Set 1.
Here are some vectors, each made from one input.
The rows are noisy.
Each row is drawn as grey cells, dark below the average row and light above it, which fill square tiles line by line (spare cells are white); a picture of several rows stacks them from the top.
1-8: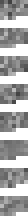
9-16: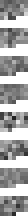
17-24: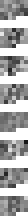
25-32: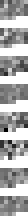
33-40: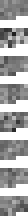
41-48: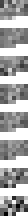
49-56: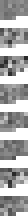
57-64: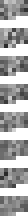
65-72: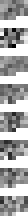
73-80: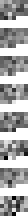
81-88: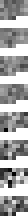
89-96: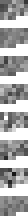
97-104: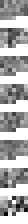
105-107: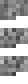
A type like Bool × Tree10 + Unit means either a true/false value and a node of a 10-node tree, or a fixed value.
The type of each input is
Bool × Bool × Bool + Unit.
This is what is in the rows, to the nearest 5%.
About 10% of them hold a fixed value. The rest hold three true/false values.
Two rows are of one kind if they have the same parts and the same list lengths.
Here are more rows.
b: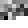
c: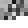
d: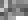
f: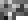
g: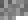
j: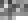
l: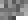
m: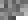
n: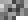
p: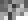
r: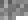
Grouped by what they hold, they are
b, d, f, g, j, l, m, n, p, r
c

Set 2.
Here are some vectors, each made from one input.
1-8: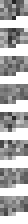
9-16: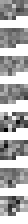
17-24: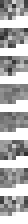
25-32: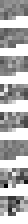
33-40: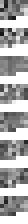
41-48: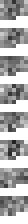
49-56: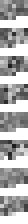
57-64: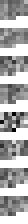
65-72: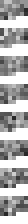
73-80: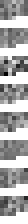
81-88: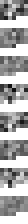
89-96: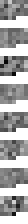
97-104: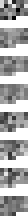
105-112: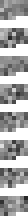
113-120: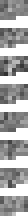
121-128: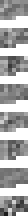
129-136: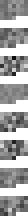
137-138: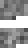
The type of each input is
Bool × Bool × Bool + Unit.
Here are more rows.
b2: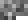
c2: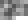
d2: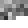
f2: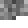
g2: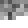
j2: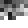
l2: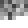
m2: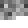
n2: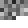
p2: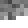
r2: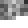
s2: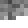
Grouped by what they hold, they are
b2, c2, d2, f2, g2, j2, l2, p2, r2, s2
m2, n2

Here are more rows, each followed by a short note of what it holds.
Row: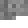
three true/false values
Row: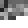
three true/false values
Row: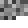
a fixed value
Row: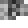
three true/false values
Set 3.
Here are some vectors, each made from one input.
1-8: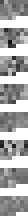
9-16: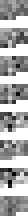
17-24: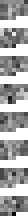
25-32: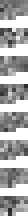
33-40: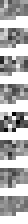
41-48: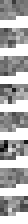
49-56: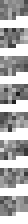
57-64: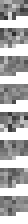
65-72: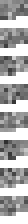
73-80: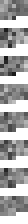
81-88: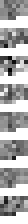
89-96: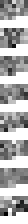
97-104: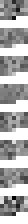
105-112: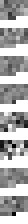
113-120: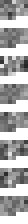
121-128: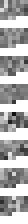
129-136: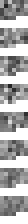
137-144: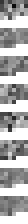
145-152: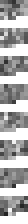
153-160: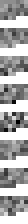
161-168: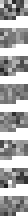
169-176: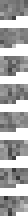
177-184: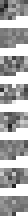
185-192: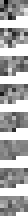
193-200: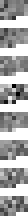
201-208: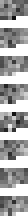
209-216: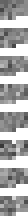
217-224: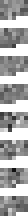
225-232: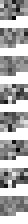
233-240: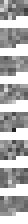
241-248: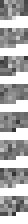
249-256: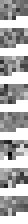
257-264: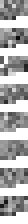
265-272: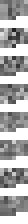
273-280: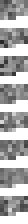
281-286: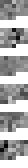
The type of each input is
Line8 × Line8.
